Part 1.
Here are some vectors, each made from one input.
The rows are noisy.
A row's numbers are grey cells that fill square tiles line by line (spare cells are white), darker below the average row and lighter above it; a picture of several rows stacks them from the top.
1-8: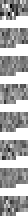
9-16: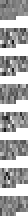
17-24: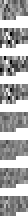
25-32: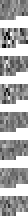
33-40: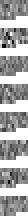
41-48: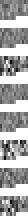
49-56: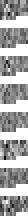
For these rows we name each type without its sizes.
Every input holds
a label and a true/false value.
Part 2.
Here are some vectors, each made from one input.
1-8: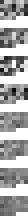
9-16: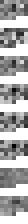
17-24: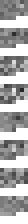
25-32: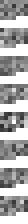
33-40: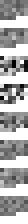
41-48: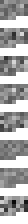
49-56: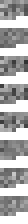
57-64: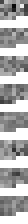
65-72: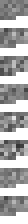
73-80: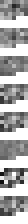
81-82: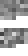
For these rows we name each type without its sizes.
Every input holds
a label and a true/false value.
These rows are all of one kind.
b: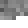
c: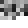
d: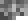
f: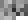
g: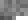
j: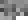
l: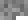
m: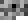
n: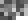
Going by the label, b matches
c and j.
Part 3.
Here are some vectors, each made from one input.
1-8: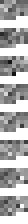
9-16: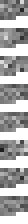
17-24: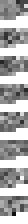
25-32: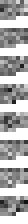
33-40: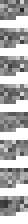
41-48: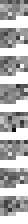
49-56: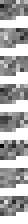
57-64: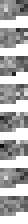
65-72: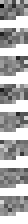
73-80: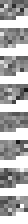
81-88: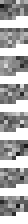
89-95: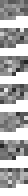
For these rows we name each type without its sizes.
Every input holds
a label and a true/false value.
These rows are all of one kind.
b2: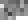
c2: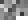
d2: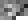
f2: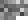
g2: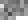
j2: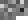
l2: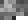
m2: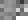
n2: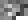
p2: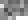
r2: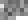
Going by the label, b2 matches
g2, p2 and r2.
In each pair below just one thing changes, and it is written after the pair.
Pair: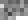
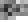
the true/false value
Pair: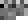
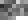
the label
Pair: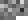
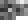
the true/false value
